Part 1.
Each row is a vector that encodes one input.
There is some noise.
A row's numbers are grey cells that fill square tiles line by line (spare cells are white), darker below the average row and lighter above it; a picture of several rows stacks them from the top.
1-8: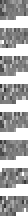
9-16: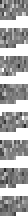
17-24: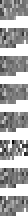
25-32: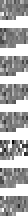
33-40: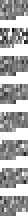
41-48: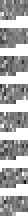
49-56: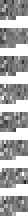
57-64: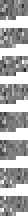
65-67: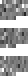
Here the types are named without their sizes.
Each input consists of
either a point on a circle, or a fixed value.
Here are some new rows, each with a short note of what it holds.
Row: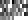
a fixed value
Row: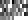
a fixed value
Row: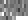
a point on a circle
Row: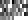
a fixed value
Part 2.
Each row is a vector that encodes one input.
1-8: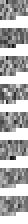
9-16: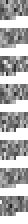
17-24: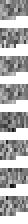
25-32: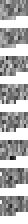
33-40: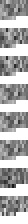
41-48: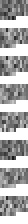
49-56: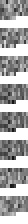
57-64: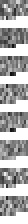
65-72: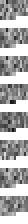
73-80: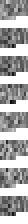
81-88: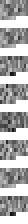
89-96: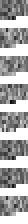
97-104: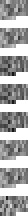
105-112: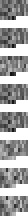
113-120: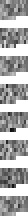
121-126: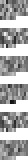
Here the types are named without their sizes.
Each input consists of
a point on a circle.
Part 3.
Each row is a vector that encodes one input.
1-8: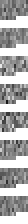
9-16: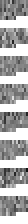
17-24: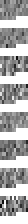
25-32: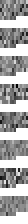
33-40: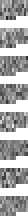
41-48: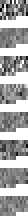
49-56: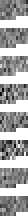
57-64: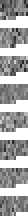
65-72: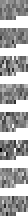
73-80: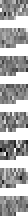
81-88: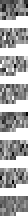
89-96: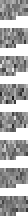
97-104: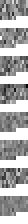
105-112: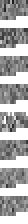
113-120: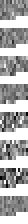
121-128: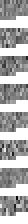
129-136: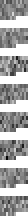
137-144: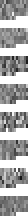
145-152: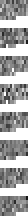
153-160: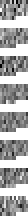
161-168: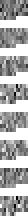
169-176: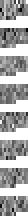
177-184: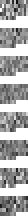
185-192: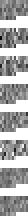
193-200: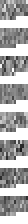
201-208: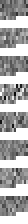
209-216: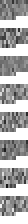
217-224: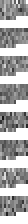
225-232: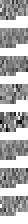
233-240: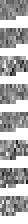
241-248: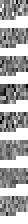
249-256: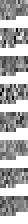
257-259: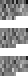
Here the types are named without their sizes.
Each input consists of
a point on a line.
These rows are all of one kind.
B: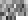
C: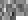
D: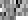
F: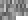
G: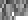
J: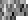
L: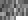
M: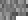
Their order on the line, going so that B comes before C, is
G, F, B, L, D, C, J, M.
